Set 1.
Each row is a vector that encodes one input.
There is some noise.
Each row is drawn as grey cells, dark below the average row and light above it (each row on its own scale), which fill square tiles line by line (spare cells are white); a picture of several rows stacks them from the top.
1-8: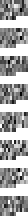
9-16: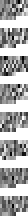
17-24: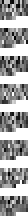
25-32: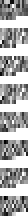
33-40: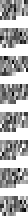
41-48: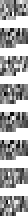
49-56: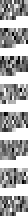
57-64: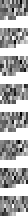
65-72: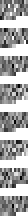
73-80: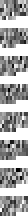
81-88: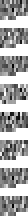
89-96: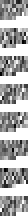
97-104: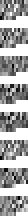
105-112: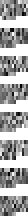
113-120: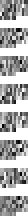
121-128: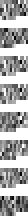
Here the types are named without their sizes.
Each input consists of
a label.
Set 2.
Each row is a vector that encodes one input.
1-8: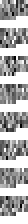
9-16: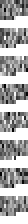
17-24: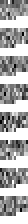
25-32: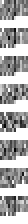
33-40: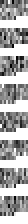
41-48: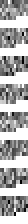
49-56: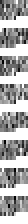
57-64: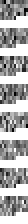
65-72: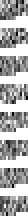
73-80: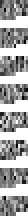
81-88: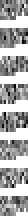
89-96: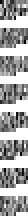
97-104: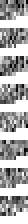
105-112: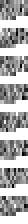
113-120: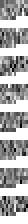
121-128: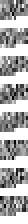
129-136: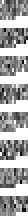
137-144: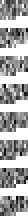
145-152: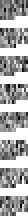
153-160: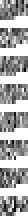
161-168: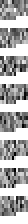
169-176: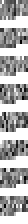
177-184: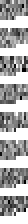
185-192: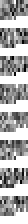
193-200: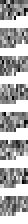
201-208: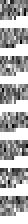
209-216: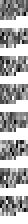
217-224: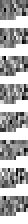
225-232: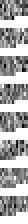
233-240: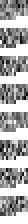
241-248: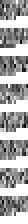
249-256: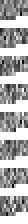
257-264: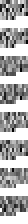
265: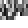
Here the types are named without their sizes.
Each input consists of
a label.
